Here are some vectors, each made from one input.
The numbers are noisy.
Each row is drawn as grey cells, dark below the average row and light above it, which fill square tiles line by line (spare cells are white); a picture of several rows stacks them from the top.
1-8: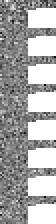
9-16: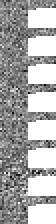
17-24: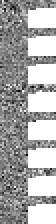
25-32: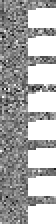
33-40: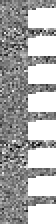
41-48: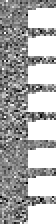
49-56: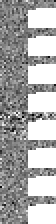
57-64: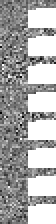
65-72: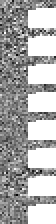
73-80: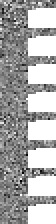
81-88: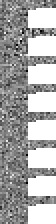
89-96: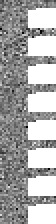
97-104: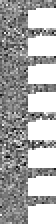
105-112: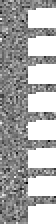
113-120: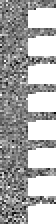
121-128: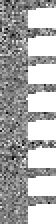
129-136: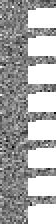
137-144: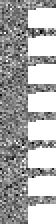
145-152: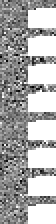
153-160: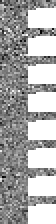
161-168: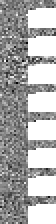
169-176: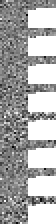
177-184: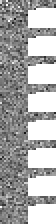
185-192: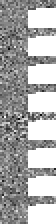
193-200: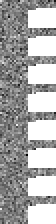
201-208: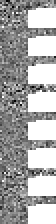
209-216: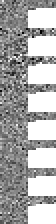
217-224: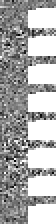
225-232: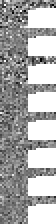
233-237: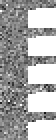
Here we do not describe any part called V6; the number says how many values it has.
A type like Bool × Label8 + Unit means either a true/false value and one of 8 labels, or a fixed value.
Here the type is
(Bool × Circle5 + Unit) × Tree8 × V6 + Line9.
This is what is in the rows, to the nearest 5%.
About 20% of them hold a point on a 9-point line. The rest hold a node of an 8-node tree and a value of V6, together with either a point on a 5-point circle and a true/false value, or a fixed value.
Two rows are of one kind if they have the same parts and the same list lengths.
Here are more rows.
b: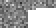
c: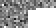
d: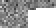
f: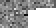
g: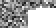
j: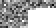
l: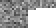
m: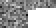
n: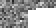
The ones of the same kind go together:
b, l
c, d, f, m, n
g, j

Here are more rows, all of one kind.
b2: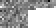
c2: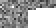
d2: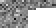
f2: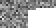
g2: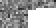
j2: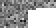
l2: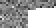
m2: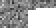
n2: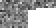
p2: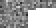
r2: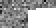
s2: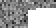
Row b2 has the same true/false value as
f2, g2, j2 and p2.
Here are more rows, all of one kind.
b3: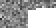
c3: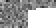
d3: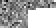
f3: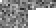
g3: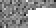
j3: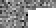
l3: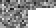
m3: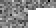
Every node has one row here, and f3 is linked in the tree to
j3 and l3.
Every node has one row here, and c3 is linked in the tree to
d3, l3 and m3.
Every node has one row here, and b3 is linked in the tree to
g3 and l3.
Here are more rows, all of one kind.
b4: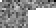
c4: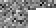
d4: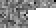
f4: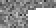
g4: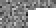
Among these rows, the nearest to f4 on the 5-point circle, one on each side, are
c4 and d4.
